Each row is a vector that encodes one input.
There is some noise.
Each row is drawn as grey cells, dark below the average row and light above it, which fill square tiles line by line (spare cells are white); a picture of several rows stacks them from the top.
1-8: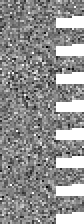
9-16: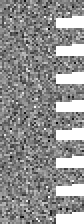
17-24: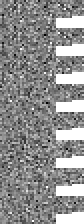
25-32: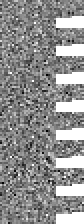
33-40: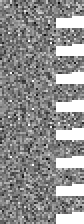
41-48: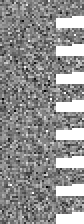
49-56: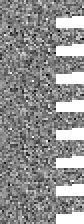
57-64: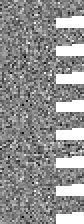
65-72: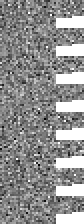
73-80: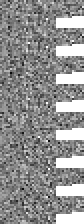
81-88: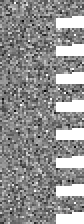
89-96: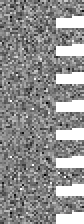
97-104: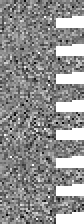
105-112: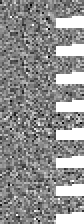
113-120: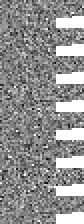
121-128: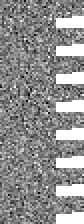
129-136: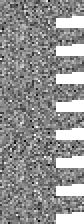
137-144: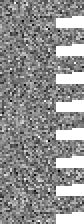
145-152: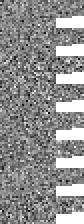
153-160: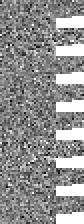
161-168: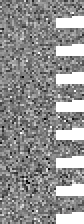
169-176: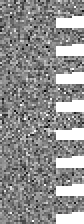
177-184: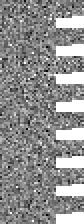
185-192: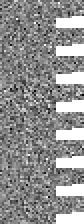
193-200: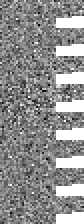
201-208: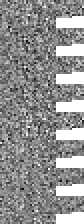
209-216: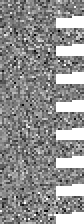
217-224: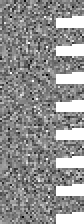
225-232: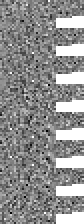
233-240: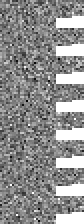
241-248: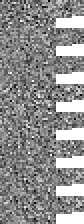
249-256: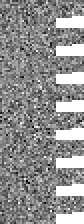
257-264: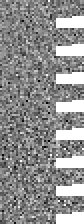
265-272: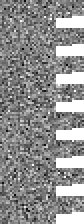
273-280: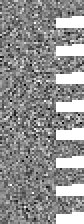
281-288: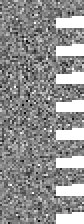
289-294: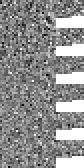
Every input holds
either a point on a 10-point circle, or a point on an 18-point circle, or a fixed value.
